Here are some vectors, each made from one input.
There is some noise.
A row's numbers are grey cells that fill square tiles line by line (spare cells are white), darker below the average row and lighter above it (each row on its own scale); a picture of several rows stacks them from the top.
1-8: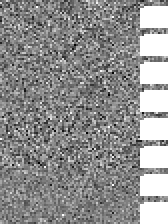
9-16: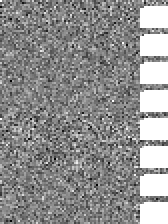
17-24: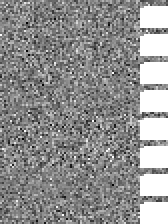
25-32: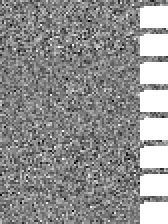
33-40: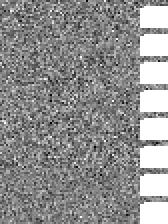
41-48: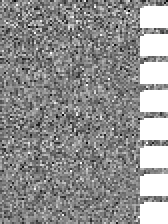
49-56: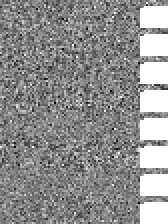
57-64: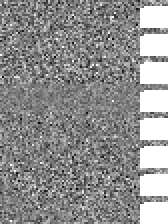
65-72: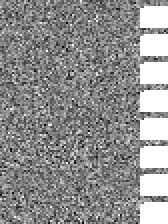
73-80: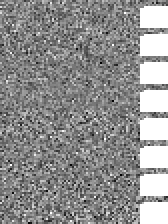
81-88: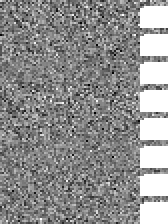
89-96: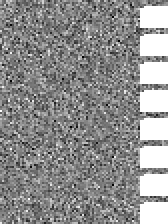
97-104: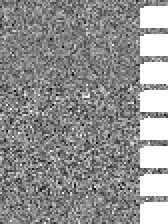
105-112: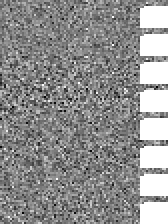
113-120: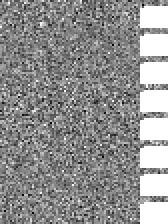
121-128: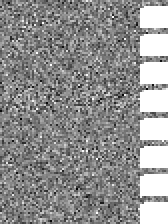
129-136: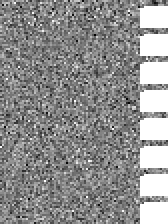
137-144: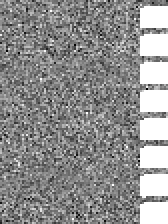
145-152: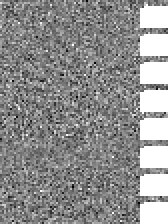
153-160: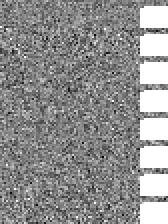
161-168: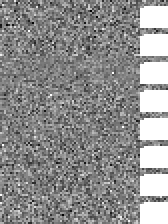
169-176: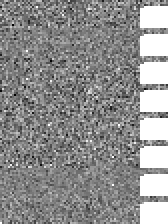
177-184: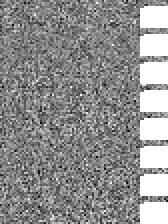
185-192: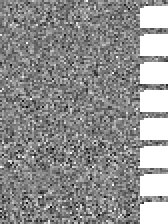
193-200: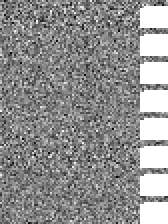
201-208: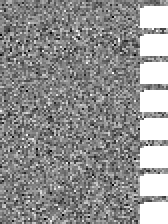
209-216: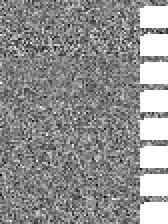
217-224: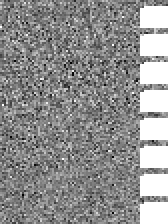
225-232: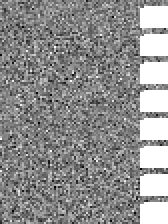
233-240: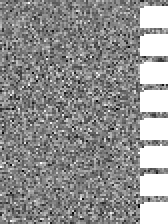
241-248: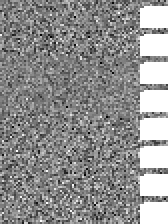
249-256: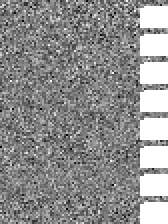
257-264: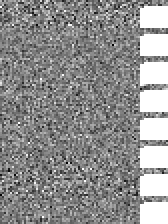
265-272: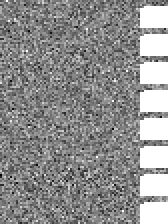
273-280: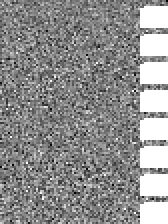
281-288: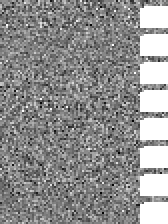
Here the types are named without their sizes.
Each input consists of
a label, together with either a point on a circle, or a point on a line.
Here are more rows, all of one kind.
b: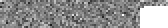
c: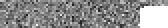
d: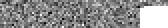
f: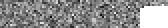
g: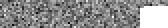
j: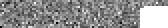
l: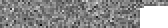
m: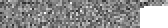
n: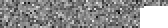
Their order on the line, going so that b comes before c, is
b, g, j, c, d, m, l, n, f.
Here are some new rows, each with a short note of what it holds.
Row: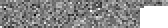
a point on a circle and a label
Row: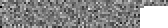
a label and a point on a line
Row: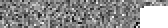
a label and a point on a line
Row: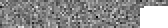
a label and a point on a line
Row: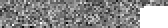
a point on a circle and a label
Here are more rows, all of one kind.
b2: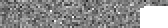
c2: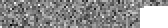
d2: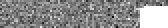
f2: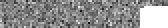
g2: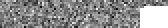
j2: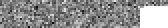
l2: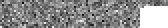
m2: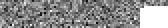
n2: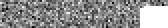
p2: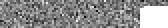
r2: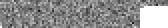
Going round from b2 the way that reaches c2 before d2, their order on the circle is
b2, c2, r2, n2, f2, j2, l2, p2, g2, d2, m2.
